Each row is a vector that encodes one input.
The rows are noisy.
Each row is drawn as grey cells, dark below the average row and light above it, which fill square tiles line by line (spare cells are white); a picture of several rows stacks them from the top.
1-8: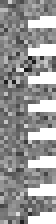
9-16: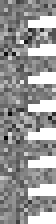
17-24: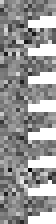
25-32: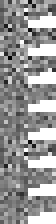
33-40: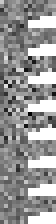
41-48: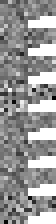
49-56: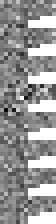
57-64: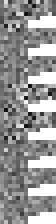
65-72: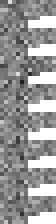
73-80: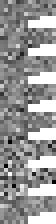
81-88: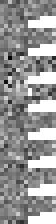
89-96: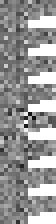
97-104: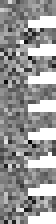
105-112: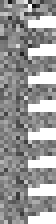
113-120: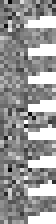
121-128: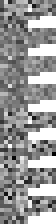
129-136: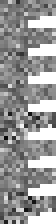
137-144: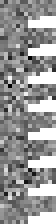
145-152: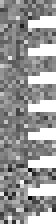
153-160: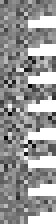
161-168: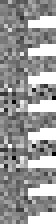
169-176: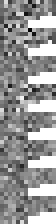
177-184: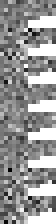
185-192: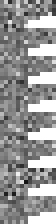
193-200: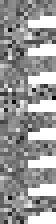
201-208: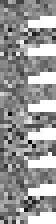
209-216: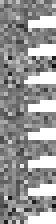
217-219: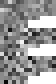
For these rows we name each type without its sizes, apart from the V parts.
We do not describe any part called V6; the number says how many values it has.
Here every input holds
either a node of a tree and a value of V6, or a list of points on a line.
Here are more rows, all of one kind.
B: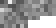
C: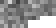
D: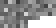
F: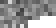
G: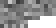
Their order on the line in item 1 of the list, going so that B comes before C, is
D, G, B, C, F.
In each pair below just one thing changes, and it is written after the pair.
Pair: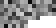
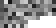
the node of the tree
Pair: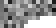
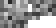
the node of the tree
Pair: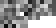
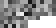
the value of V6
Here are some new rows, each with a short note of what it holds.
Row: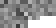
a list of two items
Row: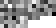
the empty list
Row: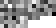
the empty list
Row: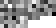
the empty list
